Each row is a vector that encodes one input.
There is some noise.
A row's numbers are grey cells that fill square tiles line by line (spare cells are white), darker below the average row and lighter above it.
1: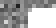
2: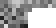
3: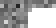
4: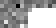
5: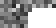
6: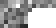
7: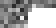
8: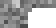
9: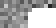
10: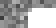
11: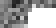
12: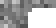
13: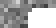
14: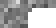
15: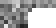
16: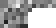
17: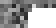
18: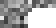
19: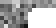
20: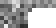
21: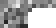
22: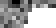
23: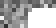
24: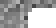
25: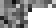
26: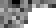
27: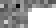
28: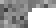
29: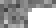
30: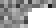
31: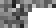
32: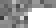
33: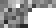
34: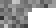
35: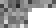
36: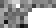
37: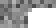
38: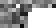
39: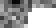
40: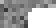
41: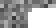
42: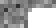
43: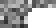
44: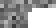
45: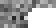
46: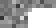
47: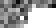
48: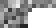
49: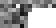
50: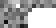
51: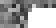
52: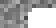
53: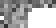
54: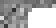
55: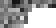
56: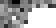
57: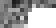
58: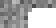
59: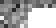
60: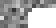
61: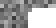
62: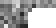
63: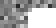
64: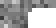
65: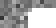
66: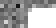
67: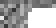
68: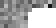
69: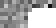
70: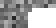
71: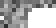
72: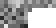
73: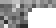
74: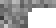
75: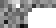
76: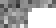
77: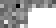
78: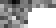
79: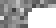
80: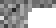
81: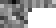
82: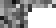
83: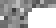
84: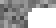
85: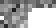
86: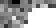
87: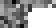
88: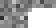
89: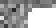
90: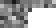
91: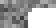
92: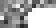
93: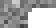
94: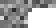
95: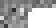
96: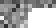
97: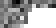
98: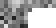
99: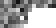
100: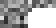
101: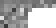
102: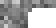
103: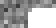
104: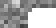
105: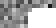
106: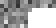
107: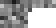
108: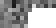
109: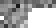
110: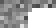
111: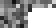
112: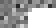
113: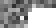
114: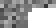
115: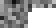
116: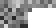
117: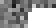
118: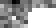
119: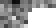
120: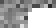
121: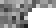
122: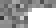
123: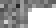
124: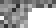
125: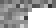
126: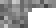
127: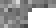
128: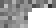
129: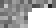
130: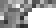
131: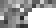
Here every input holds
a point on a 4-point line, together with either a point on a 4-point line, or three true/false values.
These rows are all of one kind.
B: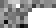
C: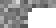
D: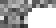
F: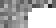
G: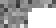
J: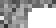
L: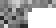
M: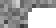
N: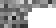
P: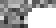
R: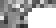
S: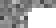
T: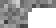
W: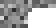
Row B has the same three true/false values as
F, M and T.
